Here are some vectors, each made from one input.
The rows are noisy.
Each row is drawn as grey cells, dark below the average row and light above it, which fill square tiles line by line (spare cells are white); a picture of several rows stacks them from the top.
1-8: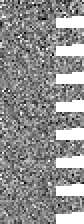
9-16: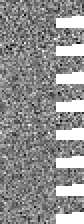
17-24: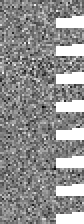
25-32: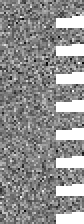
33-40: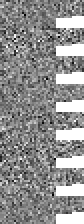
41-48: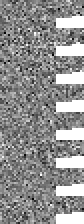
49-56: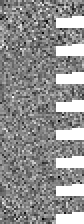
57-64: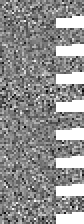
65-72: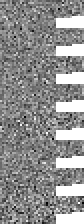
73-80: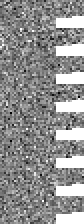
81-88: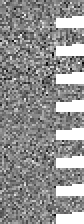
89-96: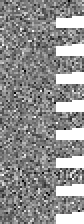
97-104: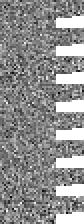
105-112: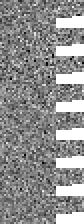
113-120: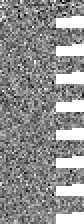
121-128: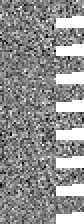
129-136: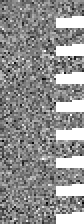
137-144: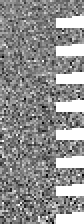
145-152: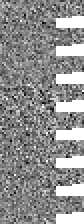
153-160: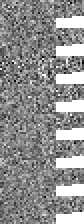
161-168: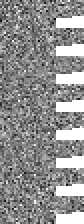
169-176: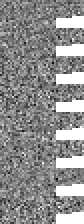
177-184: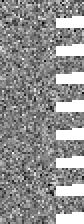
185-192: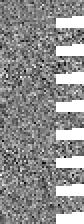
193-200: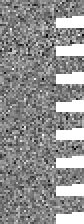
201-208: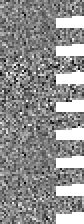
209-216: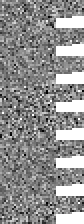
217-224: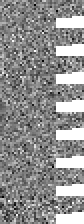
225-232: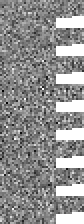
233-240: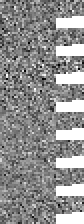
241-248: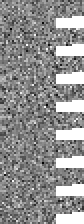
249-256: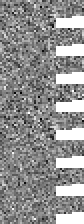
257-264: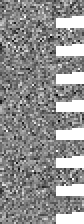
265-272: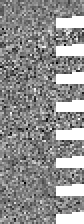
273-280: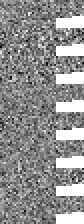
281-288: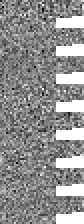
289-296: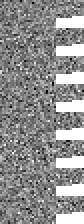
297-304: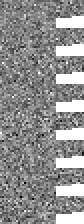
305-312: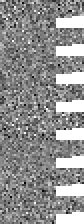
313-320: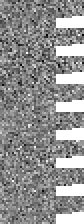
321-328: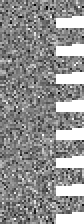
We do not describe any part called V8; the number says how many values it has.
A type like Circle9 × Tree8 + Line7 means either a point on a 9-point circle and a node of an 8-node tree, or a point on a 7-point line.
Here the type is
Bool × Line7 + (Tree12 × V8 + Unit) × V8.
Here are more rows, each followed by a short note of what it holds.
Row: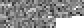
a value of V8
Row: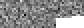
a value of V8
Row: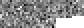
a point on a 7-point line and a true/false value
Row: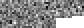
a point on a 7-point line and a true/false value
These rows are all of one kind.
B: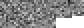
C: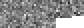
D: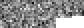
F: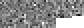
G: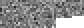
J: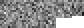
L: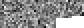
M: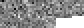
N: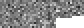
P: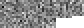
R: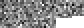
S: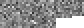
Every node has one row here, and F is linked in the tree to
C.
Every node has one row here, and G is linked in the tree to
J.
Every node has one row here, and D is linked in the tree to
N.
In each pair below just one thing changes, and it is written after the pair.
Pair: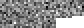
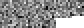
the place on the 7-point line
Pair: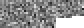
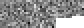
the place on the 7-point line
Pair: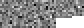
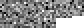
the place on the 7-point line
